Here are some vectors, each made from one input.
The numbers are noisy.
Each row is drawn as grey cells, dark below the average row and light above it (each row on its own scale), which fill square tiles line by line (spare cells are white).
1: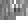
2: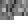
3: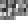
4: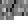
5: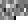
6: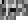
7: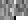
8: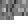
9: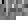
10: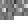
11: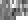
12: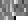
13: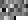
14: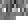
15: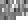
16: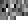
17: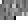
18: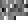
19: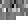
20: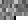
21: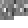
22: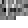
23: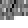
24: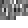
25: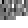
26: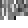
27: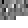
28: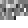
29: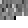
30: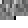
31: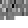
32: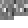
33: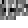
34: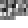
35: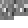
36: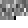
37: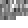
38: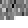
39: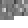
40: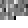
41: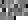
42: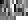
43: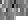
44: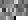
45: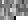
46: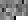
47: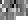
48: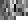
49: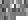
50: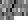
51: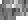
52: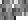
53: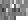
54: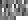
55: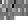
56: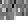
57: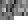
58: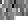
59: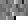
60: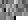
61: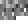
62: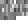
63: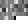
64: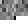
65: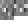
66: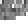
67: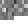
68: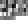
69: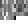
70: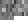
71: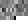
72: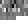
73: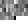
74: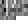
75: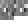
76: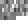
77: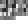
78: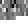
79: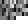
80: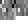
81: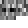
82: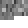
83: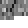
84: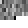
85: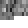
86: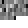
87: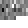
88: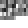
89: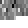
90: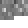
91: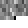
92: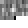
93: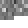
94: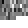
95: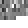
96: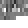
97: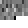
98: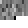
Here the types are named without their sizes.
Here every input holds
a list of points on a line.
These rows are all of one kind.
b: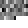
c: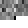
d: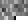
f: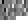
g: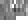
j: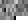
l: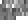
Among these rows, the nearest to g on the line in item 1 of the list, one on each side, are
f and l.
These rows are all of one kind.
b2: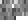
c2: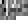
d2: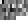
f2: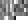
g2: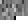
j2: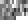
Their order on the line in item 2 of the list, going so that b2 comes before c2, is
j2, f2, g2, b2, c2, d2.
